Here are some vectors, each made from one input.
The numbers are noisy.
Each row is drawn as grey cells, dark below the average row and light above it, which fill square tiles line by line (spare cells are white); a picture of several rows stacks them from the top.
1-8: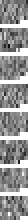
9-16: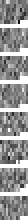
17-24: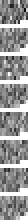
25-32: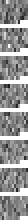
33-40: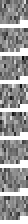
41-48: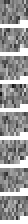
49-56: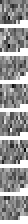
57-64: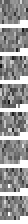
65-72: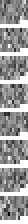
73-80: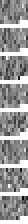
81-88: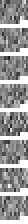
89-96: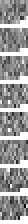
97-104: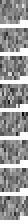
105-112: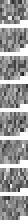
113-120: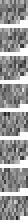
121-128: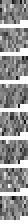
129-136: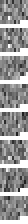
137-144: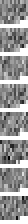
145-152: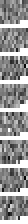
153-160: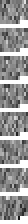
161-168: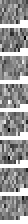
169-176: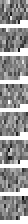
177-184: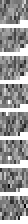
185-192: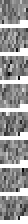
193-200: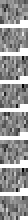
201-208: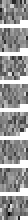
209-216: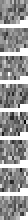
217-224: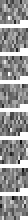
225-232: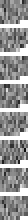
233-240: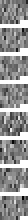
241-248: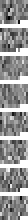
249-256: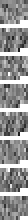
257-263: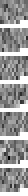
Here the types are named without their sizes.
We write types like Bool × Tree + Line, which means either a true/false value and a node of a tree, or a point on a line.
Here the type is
Bool × Bool × Bool + Circle.
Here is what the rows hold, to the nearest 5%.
About 50% of them hold a point on a circle. The rest hold three true/false values.
